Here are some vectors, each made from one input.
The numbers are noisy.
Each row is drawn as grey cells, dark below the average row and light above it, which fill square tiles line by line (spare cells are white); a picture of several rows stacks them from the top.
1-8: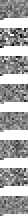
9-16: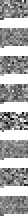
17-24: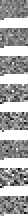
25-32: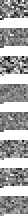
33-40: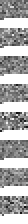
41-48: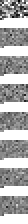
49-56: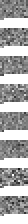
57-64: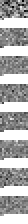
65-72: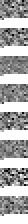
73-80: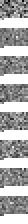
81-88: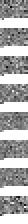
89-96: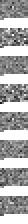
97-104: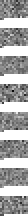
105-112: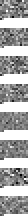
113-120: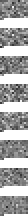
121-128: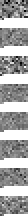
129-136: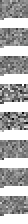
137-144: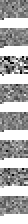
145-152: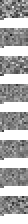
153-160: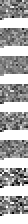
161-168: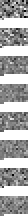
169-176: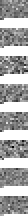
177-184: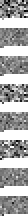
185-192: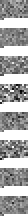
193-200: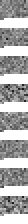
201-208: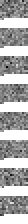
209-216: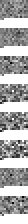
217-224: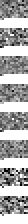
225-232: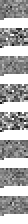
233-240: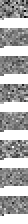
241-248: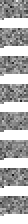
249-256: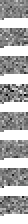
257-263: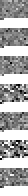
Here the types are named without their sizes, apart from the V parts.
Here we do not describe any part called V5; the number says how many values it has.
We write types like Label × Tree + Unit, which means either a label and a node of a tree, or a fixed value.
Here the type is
Bool × V5 + Circle + Unit.
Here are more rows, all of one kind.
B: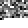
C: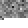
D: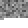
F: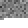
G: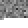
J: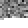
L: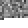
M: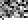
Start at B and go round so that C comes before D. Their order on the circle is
B, L, C, M, J, F, D, G.
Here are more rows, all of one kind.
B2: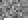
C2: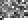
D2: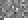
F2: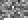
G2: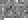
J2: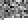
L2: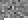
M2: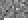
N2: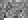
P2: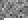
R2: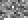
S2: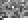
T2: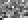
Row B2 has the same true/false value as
N2 and P2.
